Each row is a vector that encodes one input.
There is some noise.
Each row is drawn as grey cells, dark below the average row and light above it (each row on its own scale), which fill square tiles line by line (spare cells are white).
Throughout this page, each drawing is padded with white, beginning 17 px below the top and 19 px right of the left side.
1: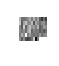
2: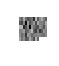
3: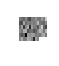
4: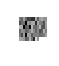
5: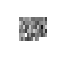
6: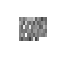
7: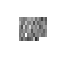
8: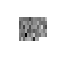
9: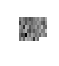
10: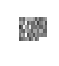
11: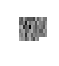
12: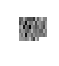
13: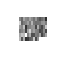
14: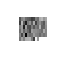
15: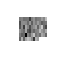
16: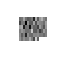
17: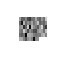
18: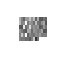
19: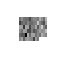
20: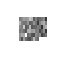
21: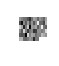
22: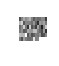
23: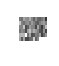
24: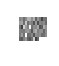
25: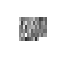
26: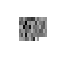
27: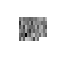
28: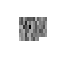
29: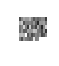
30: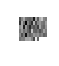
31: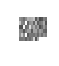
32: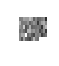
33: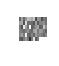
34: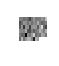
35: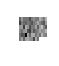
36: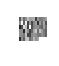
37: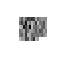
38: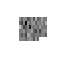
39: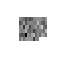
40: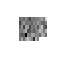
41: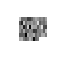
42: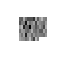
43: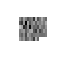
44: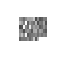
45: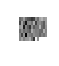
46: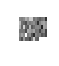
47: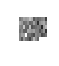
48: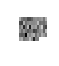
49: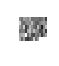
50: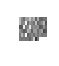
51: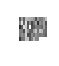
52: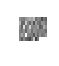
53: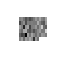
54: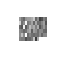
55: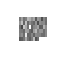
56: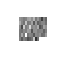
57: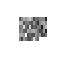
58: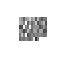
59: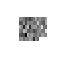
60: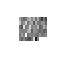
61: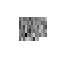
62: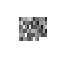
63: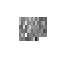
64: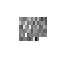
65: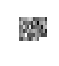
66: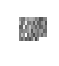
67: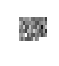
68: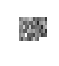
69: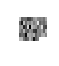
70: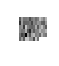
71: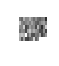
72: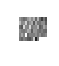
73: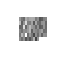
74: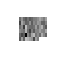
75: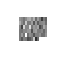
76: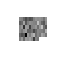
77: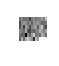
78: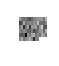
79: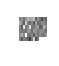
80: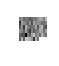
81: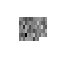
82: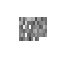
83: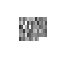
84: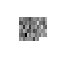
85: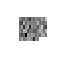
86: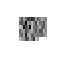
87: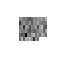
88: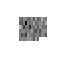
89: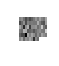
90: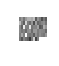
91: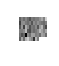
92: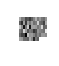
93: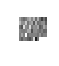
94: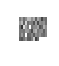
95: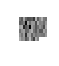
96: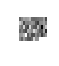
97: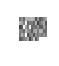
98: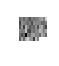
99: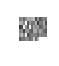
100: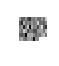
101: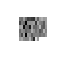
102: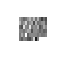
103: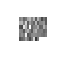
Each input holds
a true/false value, together with either a point on a 5-point line, or a point on a 6-point line.
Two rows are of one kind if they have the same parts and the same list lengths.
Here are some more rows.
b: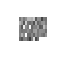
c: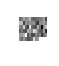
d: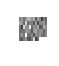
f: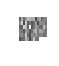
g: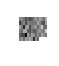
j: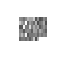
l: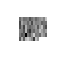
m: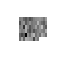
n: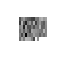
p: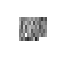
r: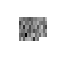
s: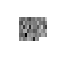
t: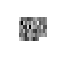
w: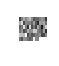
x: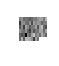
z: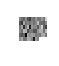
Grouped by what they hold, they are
b, d, f, g, j, l, m, p, r, s, t, x, z
c, n, w

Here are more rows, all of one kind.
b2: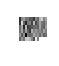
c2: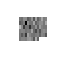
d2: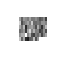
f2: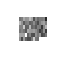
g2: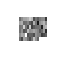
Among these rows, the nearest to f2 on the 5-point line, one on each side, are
b2 and g2.
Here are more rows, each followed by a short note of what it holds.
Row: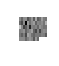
a point on a 5-point line and a true/false value
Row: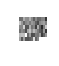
a point on a 5-point line and a true/false value
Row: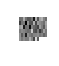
a point on a 5-point line and a true/false value
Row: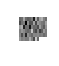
a point on a 5-point line and a true/false value
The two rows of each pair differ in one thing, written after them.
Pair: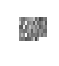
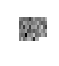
the true/false value
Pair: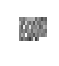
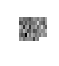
the true/false value
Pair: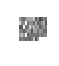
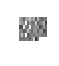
the place on the 6-point line
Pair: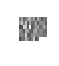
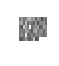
the place on the 6-point line
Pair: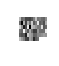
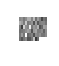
the true/false value
